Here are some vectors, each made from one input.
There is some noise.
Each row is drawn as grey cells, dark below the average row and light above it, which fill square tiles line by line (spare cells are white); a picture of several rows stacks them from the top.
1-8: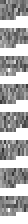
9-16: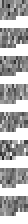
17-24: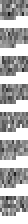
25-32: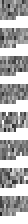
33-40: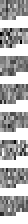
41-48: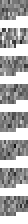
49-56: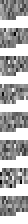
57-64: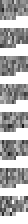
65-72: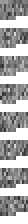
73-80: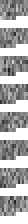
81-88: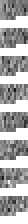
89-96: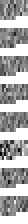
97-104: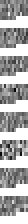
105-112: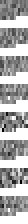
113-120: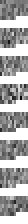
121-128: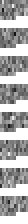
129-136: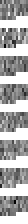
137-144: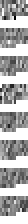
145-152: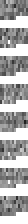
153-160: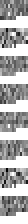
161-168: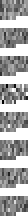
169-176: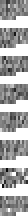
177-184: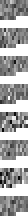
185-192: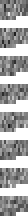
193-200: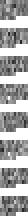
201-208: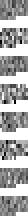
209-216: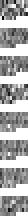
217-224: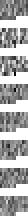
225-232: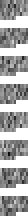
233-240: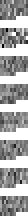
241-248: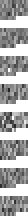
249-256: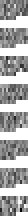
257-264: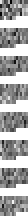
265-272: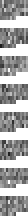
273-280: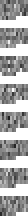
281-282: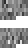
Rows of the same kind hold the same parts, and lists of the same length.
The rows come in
3 kinds.
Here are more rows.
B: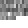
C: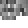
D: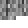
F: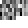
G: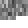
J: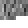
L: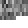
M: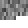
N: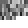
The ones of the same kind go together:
B, C, D, G, J, M
F, N
L

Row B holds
one of 5 labels and four true/false values.
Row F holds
a point on a 3-point line and a point on a 7-point line.
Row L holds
one of 5 labels.
